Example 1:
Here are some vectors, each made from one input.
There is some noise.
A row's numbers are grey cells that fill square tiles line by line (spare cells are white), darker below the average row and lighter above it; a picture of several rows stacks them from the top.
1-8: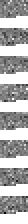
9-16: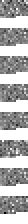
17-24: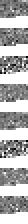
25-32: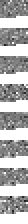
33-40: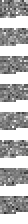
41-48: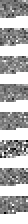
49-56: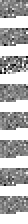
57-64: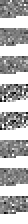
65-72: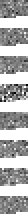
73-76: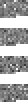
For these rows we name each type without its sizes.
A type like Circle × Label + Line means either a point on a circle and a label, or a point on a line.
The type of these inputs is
List(Line).
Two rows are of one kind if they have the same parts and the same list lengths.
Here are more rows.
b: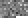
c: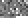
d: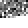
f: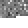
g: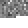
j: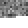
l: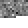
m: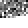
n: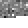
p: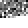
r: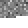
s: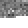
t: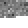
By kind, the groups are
b, f, g, j, l, r, s, t
c, n
d, m, p

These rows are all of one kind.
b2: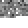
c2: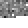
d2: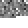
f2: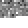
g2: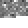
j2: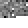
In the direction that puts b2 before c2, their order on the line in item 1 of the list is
d2, b2, f2, g2, c2, j2.
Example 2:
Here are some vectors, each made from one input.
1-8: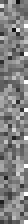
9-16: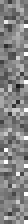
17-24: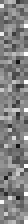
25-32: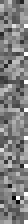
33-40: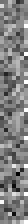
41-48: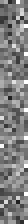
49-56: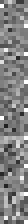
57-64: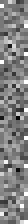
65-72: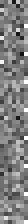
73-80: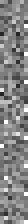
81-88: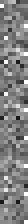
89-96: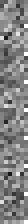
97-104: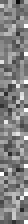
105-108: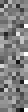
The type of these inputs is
Line13 + Line14.
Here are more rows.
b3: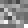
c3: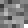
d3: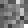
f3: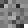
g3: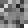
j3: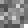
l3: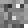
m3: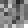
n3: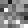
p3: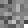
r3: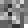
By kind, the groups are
b3, c3, d3, j3, l3, n3, p3, r3
f3, g3, m3

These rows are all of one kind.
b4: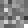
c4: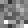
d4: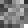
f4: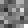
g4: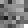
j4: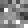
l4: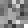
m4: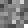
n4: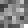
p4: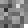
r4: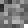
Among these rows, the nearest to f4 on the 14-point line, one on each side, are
d4 and p4.
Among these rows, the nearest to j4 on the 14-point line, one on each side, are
b4 and l4.
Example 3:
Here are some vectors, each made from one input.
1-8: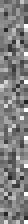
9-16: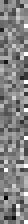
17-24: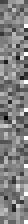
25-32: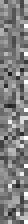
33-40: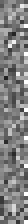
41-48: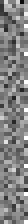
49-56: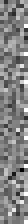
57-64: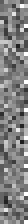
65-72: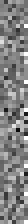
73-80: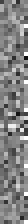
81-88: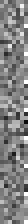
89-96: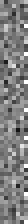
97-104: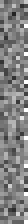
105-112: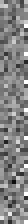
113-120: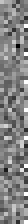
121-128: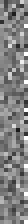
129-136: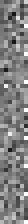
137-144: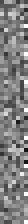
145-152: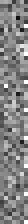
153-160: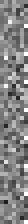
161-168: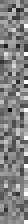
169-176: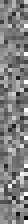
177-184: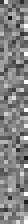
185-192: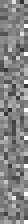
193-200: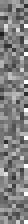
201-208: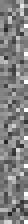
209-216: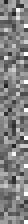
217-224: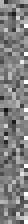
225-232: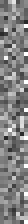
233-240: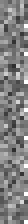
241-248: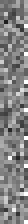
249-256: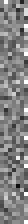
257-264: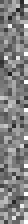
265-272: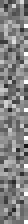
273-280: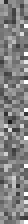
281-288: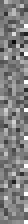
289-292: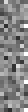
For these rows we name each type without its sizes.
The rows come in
2 kinds.
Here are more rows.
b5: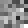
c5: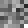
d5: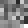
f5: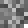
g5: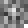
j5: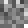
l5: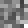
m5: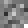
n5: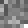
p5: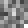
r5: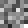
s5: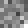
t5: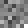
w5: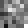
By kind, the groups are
b5, d5, f5, n5, r5, s5
c5, g5, j5, l5, m5, p5, t5, w5

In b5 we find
a label and a node of a tree.
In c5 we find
a label.
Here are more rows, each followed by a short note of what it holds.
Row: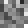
a label
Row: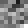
a label and a node of a tree
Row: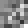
a label and a node of a tree
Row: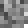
a label
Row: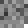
a label
